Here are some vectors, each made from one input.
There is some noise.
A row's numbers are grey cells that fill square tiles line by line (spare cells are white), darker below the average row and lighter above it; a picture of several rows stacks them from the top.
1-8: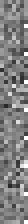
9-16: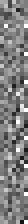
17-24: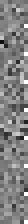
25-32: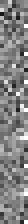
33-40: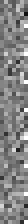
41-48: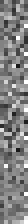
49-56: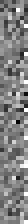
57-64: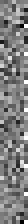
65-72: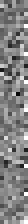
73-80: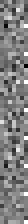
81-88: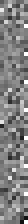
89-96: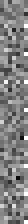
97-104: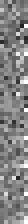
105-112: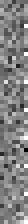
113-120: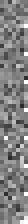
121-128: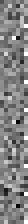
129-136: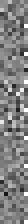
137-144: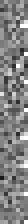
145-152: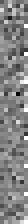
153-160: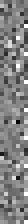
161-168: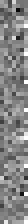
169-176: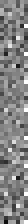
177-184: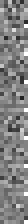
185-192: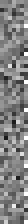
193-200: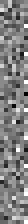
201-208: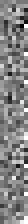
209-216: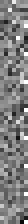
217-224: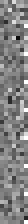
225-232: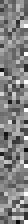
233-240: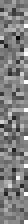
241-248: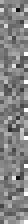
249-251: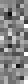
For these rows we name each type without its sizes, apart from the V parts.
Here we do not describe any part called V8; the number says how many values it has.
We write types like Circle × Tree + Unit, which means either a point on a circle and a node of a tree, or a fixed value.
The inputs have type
List(Bool × Line) × V8.
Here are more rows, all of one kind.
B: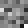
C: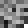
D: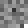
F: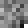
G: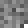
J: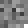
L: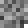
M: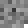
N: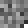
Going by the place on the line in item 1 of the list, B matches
F and J.
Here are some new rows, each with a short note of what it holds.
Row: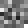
a value of V8, together with the empty list
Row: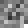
a value of V8, together with the empty list
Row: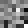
a value of V8, together with a list of two items
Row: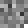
a value of V8, together with a list of two items
